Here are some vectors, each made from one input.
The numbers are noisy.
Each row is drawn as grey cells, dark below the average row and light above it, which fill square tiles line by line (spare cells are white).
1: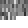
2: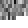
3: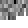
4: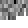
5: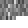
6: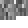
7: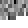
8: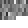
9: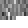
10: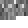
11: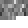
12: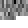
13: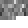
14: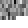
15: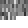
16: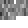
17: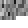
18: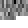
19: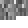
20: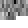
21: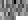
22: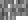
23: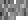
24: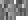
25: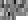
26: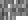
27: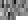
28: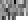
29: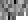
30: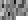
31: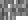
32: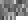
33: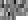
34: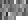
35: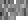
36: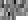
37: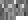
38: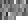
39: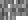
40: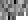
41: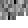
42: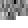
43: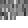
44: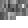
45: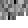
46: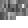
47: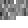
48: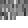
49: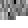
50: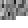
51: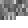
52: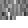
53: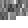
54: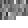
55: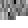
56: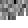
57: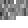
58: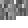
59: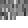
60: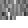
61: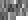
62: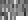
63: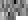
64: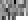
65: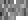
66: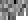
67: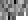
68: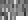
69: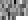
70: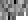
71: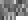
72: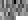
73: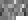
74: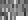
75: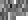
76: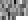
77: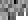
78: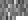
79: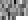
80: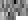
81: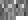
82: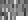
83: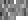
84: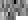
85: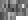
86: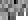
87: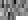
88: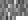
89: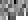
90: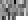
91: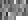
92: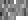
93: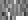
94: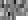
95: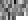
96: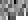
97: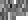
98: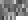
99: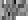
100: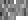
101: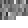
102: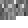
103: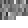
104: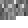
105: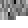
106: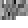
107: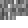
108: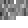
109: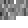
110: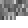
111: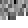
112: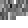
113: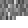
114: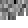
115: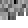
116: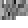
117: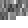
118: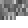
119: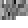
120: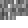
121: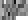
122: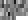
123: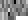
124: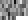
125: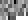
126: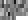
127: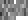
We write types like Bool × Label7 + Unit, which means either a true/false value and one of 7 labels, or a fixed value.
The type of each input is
Bool × Line7 + Tree13.
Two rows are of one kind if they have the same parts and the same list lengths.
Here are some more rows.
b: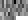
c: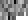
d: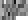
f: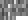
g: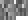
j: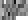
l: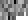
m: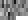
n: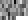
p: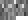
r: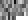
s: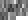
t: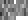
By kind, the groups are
b, c, d, j, l, m, n, r
f, g, p, s, t

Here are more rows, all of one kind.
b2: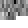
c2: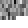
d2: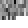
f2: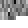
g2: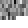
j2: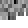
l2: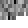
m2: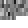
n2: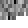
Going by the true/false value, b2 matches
f2 and m2.
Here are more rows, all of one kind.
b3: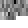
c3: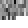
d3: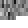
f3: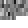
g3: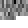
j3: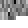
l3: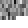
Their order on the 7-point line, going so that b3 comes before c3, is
j3, b3, g3, d3, f3, l3, c3.
